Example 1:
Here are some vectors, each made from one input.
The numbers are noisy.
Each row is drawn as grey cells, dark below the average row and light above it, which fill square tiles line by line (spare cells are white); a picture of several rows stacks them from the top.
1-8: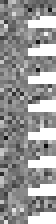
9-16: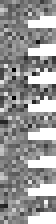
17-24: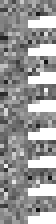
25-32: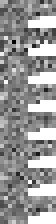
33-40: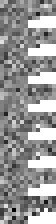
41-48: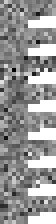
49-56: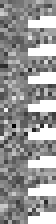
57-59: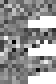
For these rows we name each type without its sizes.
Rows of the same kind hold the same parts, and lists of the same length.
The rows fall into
3 kinds.
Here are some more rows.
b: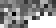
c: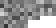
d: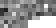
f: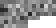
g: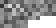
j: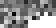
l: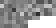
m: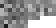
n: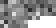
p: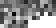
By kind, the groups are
b, j, p
c, l, m
d, f, g, n

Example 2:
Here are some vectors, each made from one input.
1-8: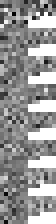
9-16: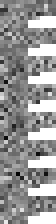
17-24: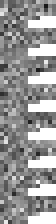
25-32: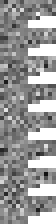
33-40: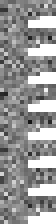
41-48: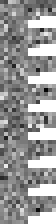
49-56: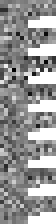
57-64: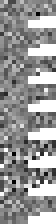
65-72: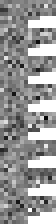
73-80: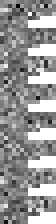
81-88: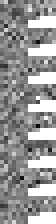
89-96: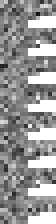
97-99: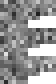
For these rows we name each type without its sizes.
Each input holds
a list of points on a circle.
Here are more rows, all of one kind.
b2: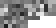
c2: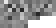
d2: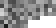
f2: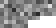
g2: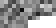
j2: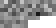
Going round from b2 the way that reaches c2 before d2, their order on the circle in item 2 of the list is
b2, g2, c2, j2, d2, f2.
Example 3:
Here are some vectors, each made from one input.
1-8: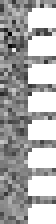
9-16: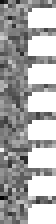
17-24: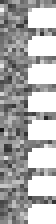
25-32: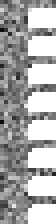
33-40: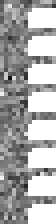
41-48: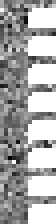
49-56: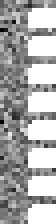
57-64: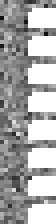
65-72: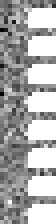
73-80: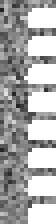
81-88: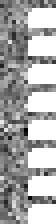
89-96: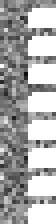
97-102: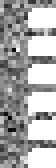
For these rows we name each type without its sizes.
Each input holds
a list of points on a line.
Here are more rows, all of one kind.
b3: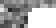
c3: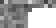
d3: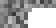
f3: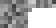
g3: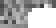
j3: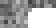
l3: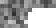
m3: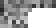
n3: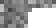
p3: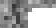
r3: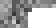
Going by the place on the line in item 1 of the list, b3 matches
n3, p3 and r3.
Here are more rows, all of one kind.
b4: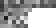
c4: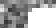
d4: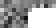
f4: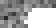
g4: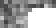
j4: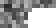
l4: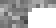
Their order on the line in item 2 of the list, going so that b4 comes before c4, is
b4, j4, c4, f4, l4, g4, d4.
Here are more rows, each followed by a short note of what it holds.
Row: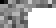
the empty list
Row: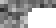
a list of one item
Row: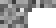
a list of two items
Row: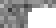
a list of two items
